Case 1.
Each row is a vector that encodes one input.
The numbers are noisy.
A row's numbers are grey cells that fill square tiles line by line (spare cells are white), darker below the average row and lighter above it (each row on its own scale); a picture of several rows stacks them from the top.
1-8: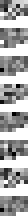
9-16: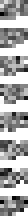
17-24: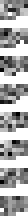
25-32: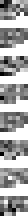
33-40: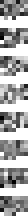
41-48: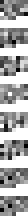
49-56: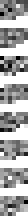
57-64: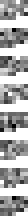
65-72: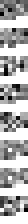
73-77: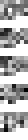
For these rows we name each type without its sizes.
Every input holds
either a fixed value, or two labels.
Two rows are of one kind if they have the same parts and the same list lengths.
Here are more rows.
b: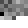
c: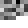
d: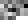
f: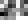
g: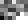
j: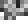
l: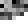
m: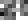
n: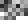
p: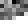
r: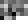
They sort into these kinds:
b, c, d, f, g, j, l, m, n, p
r

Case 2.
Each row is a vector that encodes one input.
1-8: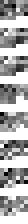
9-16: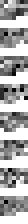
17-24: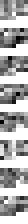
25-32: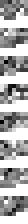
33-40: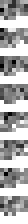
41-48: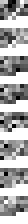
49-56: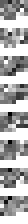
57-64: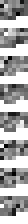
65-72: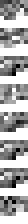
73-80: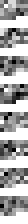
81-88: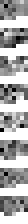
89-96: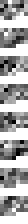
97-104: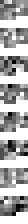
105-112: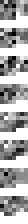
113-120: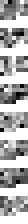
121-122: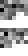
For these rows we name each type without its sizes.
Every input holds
a node of a tree, together with either a fixed value, or four true/false values.
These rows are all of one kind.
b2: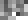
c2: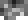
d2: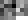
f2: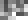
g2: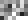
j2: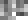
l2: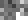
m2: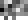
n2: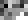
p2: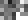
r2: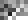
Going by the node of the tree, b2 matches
f2, m2 and r2.
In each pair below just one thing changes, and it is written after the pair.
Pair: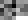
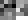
the node of the tree
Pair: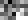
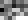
the node of the tree
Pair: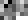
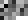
the node of the tree
